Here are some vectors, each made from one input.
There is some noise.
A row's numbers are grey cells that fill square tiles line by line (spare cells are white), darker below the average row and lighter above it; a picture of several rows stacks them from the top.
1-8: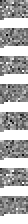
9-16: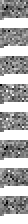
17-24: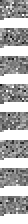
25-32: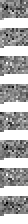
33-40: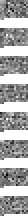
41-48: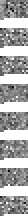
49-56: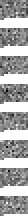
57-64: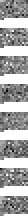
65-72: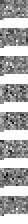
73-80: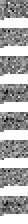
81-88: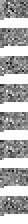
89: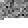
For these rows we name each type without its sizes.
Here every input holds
a point on each of three lines.
